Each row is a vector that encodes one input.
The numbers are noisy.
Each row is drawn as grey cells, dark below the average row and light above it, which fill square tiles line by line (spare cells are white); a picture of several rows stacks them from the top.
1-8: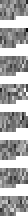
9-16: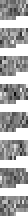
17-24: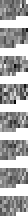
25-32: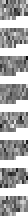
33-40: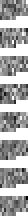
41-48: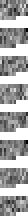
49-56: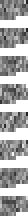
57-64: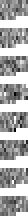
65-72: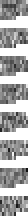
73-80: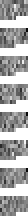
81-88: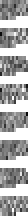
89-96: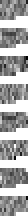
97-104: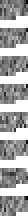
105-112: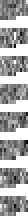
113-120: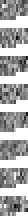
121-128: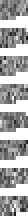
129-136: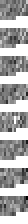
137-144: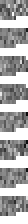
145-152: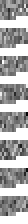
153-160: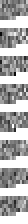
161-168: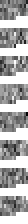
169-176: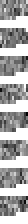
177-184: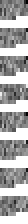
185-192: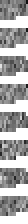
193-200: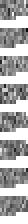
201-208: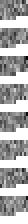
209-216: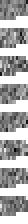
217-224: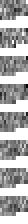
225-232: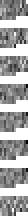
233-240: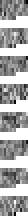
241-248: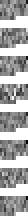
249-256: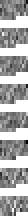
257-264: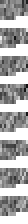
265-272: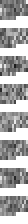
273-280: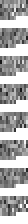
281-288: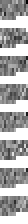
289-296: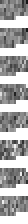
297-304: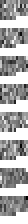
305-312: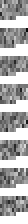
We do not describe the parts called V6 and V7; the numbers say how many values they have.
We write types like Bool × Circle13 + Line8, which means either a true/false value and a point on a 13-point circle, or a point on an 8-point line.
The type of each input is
Bool × V6 + (Circle9 + Unit) × V7.
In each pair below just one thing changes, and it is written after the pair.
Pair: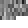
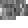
the value of V6
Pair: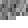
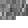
the true/false value
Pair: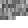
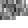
the value of V6
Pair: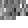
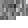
the true/false value
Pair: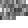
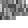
the true/false value
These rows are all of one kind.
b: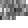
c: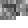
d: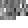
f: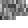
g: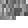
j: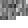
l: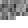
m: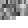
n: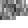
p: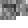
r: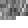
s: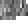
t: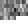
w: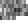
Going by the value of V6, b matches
f, n and w.
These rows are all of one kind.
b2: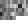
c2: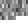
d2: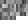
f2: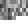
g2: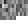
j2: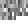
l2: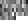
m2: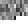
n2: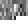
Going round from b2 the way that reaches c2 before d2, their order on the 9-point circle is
b2, l2, c2, g2, d2, m2, n2, j2, f2.
